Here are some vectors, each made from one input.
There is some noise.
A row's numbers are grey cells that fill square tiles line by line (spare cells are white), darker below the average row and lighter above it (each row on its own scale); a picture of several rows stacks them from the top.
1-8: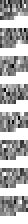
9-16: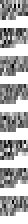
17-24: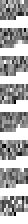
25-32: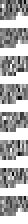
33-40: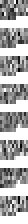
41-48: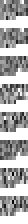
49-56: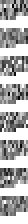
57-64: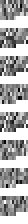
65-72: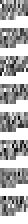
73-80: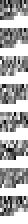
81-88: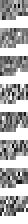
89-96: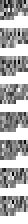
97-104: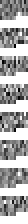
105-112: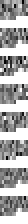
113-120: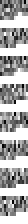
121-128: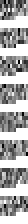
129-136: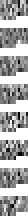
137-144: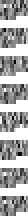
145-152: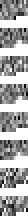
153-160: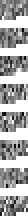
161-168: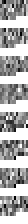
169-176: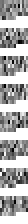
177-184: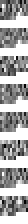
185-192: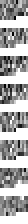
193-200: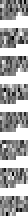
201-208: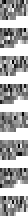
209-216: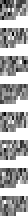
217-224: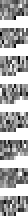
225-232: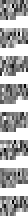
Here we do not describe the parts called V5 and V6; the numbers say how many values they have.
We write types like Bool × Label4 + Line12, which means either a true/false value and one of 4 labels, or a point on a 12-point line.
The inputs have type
List2(Line9) + (Tree9 + V5) × V6.
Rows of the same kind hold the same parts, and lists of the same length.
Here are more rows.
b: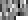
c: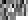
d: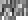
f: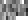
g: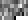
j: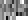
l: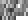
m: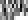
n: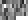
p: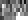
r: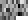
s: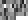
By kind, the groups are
b, r
c, m, n, s
d, g, l
f, j
p

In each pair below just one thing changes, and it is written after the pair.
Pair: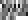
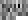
the node of the tree
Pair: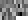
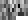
the value of V6
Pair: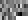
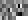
the node of the tree
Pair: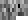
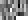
the value of V6
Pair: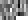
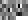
the value of V6
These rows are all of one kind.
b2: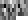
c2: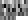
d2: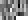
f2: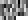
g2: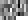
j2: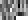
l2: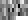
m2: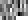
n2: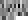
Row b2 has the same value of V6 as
c2 and l2.
